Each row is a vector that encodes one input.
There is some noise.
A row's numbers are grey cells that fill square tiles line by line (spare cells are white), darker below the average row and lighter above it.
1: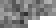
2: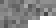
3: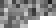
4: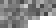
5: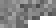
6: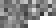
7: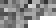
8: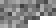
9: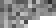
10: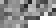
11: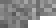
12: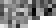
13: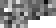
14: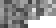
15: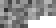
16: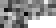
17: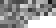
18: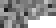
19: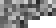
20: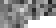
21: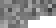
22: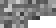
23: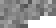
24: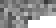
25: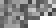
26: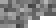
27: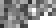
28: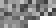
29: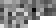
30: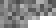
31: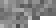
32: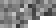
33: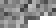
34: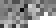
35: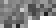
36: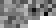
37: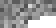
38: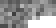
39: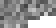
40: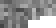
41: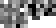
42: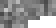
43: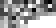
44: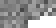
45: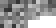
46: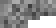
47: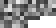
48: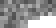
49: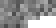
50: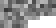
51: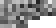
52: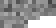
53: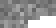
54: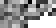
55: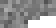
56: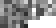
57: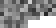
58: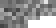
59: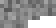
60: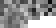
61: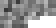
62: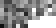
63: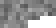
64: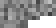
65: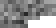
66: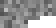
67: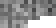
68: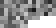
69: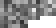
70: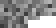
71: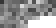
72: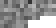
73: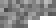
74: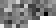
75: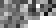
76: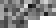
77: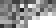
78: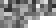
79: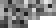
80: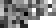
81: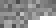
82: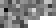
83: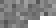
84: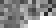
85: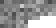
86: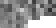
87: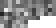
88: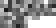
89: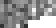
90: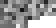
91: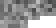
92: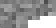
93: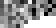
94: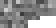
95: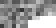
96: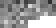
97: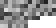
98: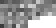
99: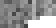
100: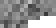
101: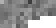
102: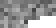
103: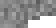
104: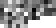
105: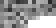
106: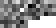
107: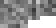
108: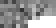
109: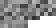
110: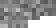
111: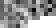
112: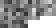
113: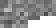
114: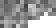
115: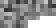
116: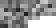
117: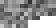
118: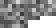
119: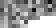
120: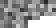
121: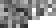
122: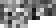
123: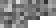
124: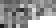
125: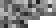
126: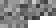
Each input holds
a true/false value, together with either a fixed value, or a node of a 15-node tree.
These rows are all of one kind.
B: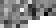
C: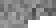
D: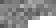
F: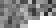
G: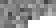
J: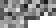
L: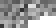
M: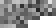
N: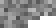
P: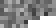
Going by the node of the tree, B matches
C and D.
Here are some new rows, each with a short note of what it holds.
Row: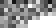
a true/false value
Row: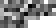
a true/false value
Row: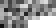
a node of a 15-node tree and a true/false value
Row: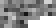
a true/false value
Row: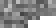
a true/false value
